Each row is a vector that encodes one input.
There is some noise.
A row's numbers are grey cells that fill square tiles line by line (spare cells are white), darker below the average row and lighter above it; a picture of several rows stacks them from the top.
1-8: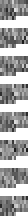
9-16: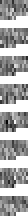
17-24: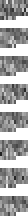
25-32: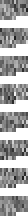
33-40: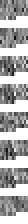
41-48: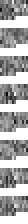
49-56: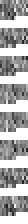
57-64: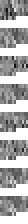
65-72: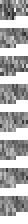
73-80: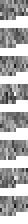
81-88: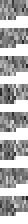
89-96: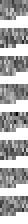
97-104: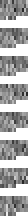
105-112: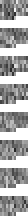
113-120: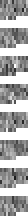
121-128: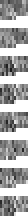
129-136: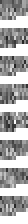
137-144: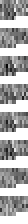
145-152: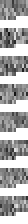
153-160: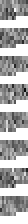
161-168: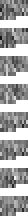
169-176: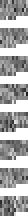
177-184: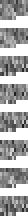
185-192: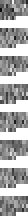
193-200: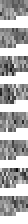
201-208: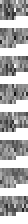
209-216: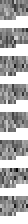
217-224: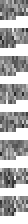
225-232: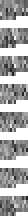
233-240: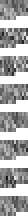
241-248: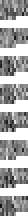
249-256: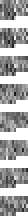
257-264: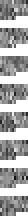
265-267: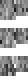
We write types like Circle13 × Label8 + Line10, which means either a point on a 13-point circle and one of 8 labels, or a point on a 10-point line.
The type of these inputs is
(Circle8 + Unit) × Line6 + List3(Line5).
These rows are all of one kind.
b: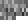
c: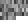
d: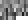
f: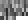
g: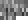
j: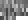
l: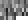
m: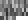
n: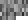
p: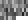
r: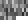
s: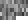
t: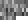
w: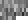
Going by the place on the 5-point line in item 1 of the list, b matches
g, j, t and w.
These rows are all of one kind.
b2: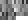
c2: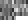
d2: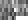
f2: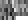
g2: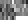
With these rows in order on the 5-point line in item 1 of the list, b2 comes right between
c2 and g2.
